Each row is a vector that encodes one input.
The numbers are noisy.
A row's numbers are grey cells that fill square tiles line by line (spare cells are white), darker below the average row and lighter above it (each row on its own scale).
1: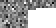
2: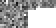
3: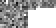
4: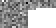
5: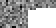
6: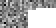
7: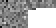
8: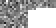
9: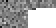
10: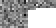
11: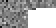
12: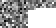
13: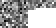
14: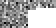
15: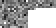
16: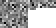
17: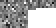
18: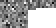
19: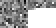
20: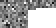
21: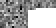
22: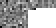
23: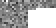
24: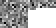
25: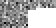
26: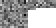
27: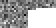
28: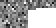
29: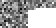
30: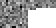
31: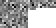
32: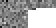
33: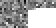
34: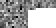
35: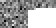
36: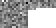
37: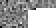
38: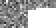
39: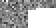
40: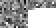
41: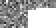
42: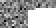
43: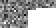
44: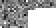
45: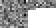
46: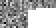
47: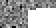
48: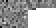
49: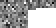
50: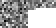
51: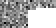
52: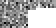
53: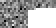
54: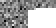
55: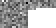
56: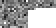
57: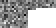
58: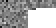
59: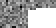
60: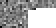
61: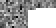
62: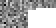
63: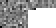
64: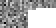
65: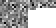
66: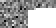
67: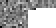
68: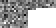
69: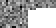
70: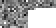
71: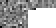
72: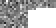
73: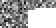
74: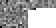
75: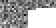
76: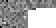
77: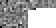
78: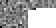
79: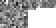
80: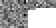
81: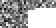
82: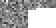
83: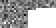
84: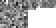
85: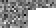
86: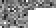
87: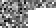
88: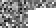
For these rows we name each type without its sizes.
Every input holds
either a point on a circle, or a label.
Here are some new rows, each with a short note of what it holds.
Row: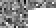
a point on a circle
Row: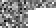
a point on a circle
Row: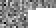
a label
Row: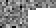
a point on a circle
